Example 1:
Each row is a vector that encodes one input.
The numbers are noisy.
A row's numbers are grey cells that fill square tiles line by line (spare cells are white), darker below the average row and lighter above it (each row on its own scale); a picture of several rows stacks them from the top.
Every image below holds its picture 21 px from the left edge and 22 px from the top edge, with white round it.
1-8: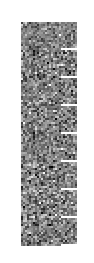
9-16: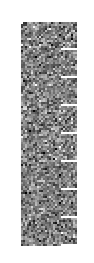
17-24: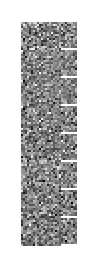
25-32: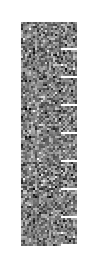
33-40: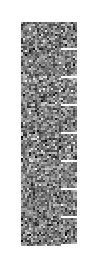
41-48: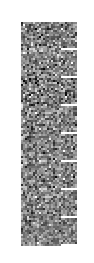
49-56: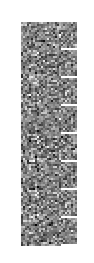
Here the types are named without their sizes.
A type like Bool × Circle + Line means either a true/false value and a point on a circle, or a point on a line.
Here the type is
List(Line).
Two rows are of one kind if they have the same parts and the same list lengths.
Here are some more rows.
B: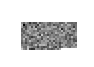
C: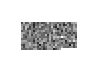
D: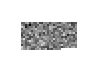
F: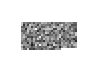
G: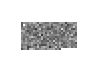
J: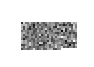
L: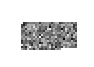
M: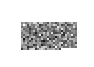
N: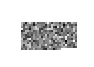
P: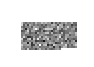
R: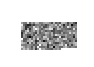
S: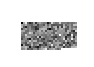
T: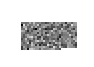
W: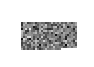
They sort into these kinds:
B, D, R, S
C, J, N
F, G, L, M, P, T, W

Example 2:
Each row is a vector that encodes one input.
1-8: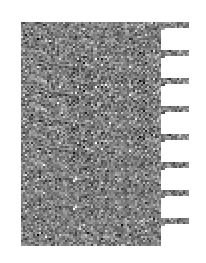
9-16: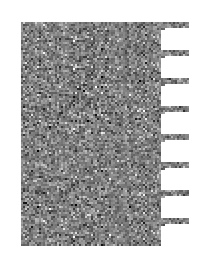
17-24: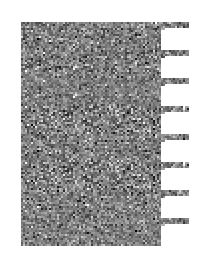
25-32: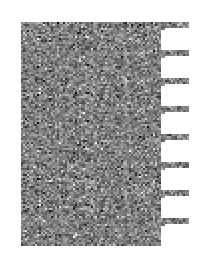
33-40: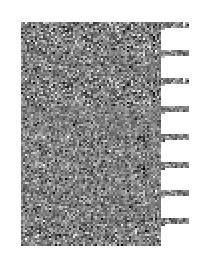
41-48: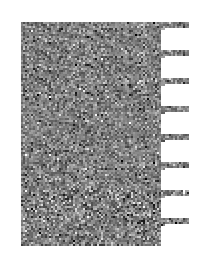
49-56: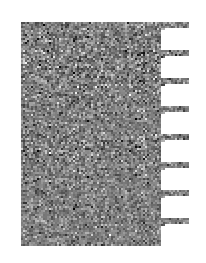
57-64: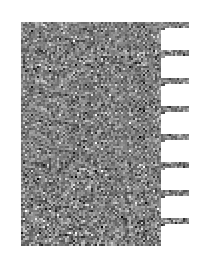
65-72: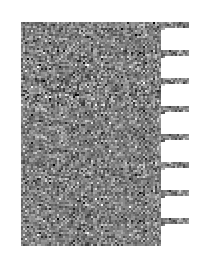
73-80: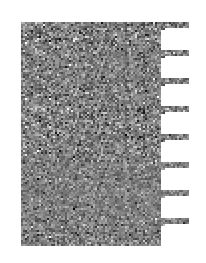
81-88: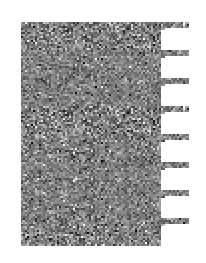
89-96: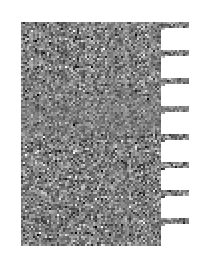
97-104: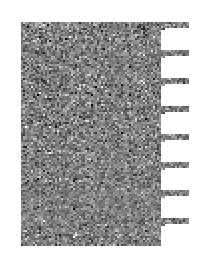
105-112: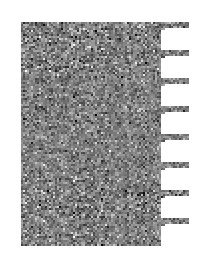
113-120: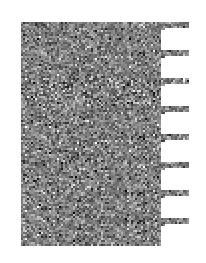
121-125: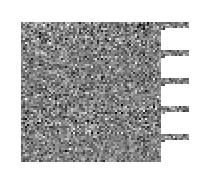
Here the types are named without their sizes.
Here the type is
List(Line).
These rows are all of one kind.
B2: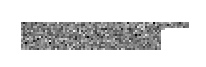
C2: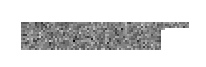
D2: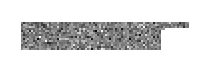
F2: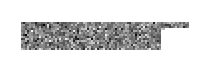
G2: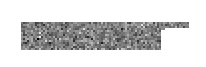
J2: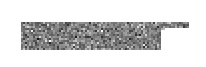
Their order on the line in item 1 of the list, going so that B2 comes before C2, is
D2, J2, B2, G2, C2, F2.
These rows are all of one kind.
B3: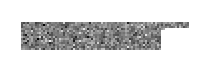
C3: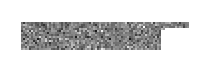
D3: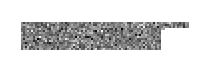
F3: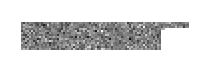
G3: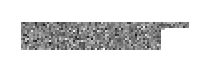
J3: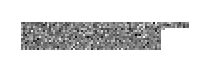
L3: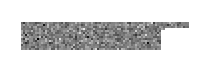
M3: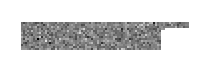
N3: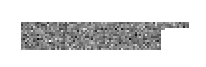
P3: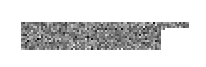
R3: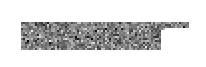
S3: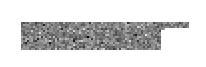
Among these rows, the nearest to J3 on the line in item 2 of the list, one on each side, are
L3 and P3.
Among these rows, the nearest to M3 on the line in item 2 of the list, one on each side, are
D3 and S3.
